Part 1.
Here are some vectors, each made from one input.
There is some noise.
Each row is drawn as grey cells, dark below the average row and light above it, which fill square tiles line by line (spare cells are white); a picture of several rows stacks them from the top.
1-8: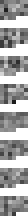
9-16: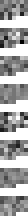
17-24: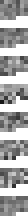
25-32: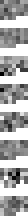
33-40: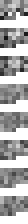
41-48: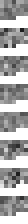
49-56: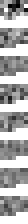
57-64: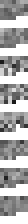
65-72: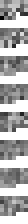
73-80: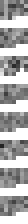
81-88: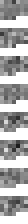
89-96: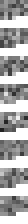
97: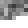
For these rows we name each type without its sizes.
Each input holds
a list of points on a line.
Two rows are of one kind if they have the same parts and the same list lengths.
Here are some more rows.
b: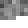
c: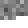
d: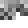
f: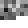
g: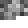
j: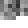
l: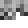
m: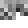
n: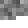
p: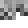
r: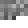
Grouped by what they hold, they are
b, g
c, f, j, n, r
d, l, m, p

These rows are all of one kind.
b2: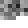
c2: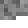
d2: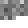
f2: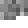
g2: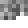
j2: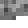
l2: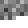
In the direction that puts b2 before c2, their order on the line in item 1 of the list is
g2, f2, j2, b2, c2, l2, d2.
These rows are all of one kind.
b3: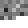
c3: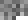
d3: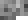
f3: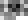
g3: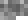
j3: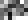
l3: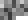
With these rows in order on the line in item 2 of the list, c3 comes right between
b3 and d3.
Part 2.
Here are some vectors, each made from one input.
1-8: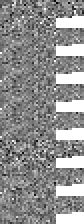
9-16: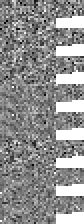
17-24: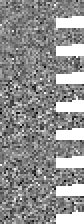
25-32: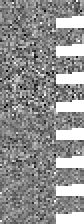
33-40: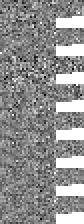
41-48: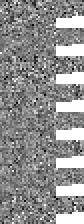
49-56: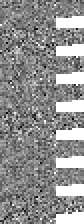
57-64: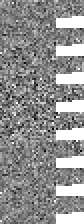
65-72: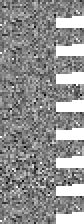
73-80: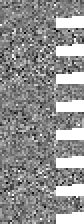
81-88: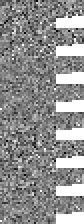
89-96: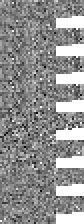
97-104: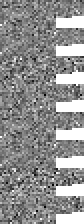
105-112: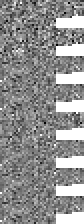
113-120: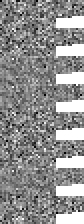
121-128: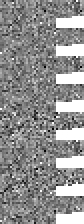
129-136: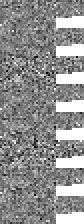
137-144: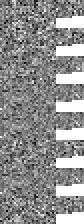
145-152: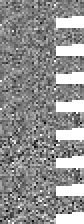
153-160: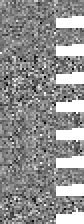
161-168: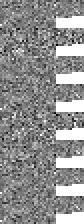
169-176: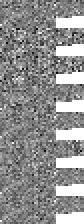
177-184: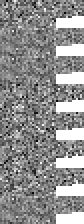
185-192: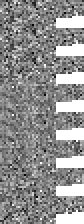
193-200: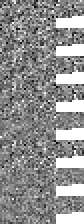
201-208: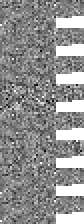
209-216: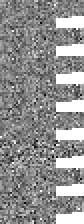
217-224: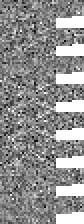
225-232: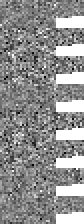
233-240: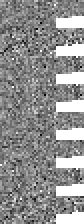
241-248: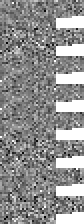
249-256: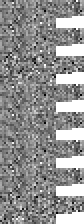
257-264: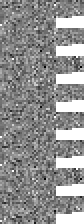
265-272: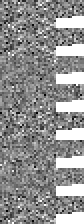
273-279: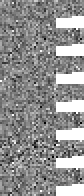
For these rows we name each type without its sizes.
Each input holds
either a point on a line, or a node of a tree.
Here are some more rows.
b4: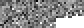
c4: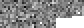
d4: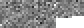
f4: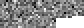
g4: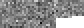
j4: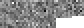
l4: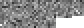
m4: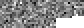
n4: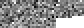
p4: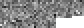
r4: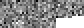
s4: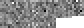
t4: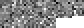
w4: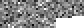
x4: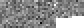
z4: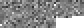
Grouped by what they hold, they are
b4, f4, m4, n4, r4, t4, w4
c4, d4, g4, j4, l4, p4, s4, x4, z4

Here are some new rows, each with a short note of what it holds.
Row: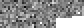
a point on a line
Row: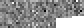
a point on a line
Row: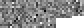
a point on a line
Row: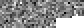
a node of a tree
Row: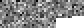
a node of a tree
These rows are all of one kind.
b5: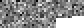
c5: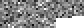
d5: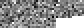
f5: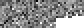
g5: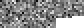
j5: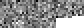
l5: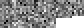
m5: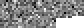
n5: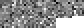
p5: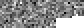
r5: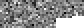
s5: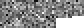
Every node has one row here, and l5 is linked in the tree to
j5.
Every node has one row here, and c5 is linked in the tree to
b5 and r5.
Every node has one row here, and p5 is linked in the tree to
n5 and r5.
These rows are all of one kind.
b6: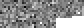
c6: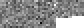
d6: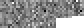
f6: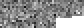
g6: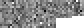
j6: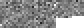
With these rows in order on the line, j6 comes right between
c6 and f6.
